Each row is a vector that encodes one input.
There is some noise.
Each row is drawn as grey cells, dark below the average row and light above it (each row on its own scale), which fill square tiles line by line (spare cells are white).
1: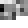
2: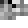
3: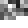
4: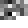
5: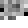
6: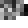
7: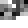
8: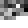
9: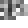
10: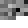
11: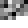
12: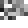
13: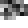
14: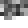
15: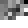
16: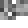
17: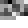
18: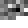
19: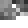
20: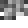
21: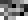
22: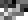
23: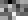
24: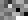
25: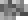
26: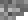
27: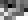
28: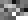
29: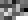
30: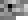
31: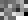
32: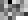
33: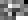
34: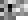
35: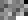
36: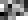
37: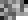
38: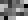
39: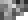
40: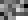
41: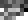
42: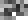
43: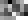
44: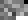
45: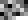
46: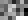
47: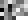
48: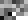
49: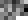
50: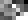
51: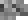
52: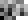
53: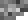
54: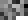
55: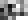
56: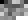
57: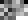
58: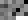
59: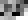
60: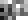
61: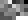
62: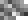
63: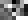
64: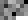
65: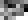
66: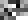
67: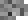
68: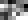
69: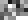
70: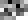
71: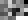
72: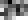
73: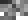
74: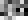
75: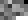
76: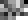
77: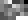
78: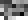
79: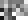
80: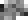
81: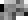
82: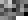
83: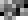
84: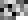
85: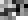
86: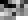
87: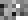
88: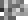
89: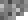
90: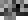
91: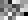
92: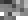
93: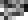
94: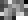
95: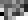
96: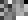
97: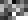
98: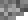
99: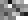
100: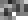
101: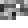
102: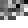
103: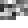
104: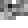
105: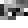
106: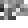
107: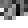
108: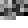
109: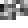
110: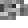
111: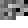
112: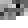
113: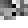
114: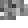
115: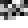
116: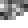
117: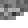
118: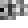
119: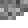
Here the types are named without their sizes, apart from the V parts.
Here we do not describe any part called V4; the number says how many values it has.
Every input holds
a node of a tree, together with either three true/false values, or a value of V4.
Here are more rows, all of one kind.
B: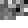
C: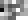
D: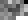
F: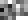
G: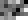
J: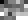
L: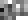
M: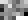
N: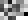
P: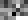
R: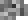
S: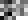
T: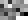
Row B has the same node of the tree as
D and G.
